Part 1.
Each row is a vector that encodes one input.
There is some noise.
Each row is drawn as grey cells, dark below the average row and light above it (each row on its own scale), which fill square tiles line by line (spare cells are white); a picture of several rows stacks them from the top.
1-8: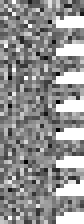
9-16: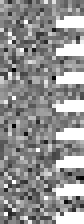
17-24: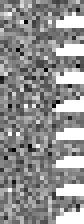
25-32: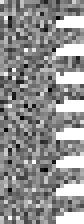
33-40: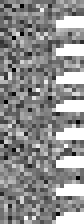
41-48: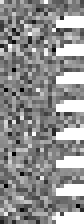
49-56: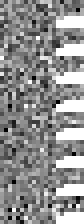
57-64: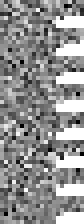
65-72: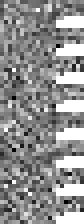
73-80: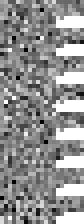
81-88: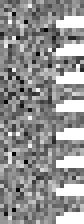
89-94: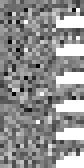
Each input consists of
a node of each of two 10-node trees.
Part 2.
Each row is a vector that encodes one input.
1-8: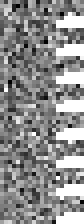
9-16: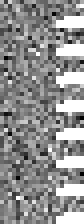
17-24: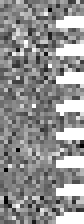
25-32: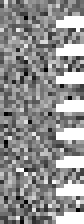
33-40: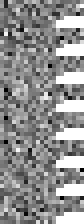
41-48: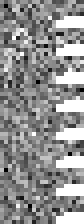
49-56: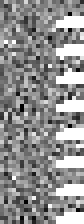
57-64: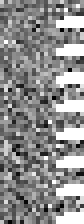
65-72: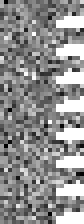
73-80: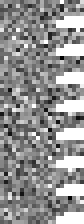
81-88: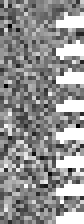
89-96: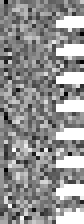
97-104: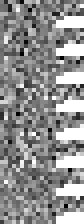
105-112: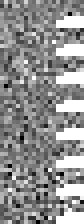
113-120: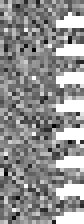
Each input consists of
either a point on a 15-point circle, or a point on a 7-point line.
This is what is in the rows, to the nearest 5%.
About 75% of them hold a point on a 15-point circle. The rest hold a point on a 7-point line.
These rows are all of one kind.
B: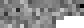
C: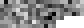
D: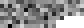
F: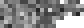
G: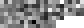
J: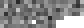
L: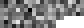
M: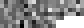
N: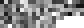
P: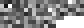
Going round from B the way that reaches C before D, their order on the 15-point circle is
B, N, M, P, L, C, J, F, D, G.
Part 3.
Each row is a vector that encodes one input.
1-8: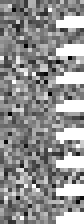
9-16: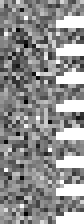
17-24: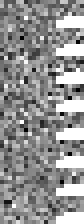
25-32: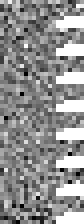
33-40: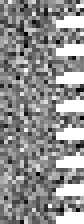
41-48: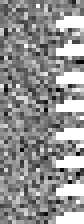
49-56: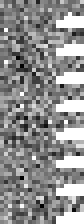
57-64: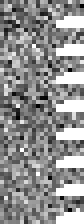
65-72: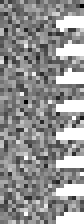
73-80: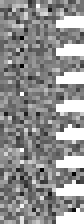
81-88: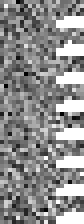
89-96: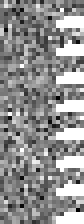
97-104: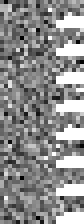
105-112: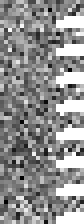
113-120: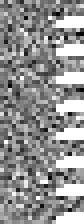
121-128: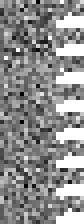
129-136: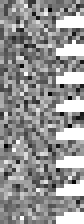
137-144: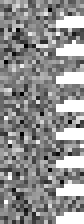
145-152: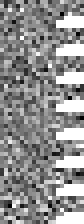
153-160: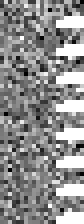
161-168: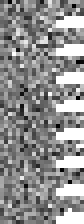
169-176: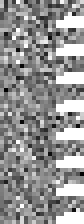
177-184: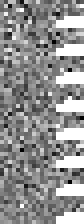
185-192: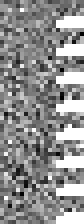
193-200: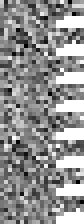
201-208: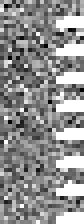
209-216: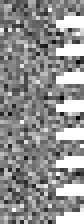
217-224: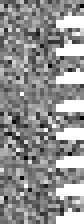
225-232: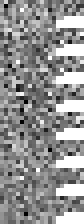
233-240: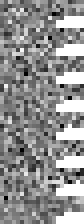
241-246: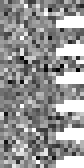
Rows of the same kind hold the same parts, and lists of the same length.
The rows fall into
2 kinds.
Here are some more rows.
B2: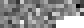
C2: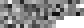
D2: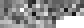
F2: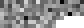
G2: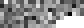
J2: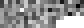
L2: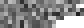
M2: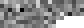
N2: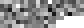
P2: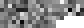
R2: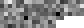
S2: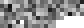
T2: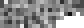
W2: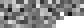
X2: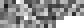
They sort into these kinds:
B2, S2
C2, D2, F2, G2, J2, L2, M2, N2, P2, R2, T2, W2, X2

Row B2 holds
a fixed value.
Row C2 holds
one of 6 labels and a true/false value.
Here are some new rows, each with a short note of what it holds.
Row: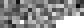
a fixed value
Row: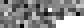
one of 6 labels and a true/false value
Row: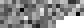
one of 6 labels and a true/false value
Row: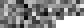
one of 6 labels and a true/false value
